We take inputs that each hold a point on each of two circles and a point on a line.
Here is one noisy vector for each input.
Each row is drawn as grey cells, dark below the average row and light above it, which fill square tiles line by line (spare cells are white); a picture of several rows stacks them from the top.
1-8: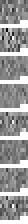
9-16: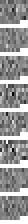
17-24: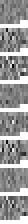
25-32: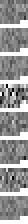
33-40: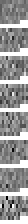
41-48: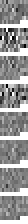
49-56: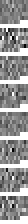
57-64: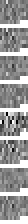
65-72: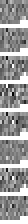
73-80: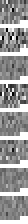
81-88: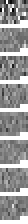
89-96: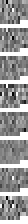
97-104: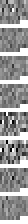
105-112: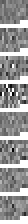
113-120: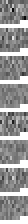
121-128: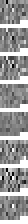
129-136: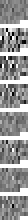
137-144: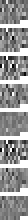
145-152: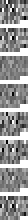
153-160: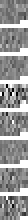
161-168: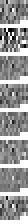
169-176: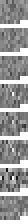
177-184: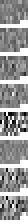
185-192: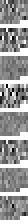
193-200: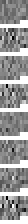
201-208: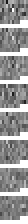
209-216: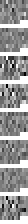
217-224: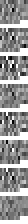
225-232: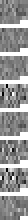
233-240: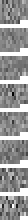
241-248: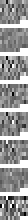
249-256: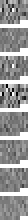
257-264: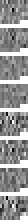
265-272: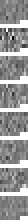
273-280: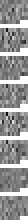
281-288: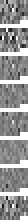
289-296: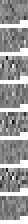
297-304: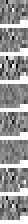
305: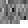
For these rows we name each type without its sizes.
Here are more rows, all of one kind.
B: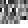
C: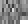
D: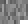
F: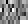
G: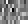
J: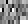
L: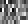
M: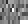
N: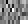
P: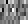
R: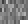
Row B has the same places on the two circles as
D, L and N.
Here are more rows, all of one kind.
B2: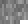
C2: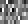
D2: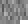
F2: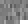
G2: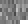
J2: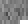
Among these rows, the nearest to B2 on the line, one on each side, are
F2 and J2.
